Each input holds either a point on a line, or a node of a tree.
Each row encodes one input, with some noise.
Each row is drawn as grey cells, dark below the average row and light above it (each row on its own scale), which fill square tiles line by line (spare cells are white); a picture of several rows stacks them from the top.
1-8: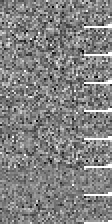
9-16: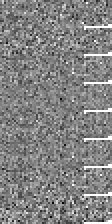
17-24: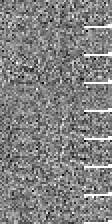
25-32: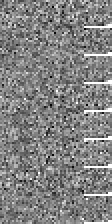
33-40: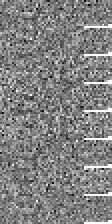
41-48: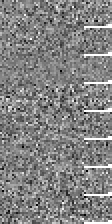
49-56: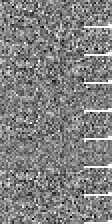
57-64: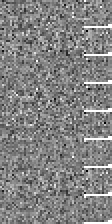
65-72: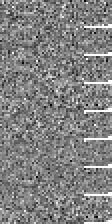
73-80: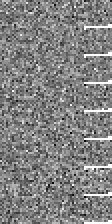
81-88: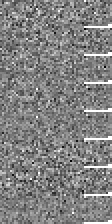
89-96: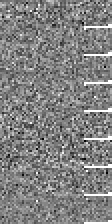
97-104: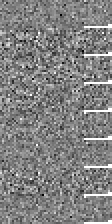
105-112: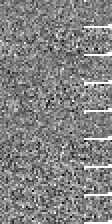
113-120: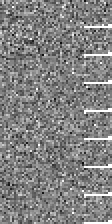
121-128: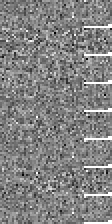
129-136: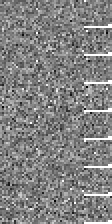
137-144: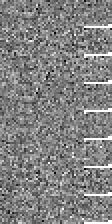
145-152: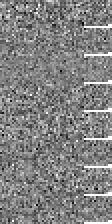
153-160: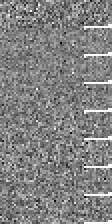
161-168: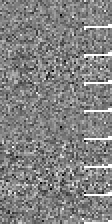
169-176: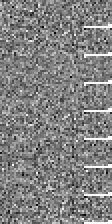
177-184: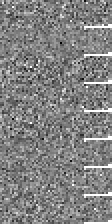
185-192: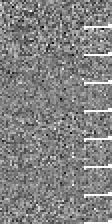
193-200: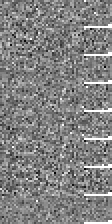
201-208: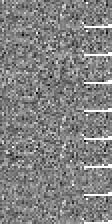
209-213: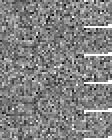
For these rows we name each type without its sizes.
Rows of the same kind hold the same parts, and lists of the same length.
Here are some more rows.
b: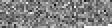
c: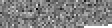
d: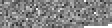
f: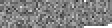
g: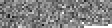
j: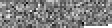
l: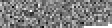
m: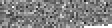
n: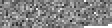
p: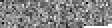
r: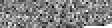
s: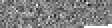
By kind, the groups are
b, c, g, m, s
d, f, j, l, n, p, r

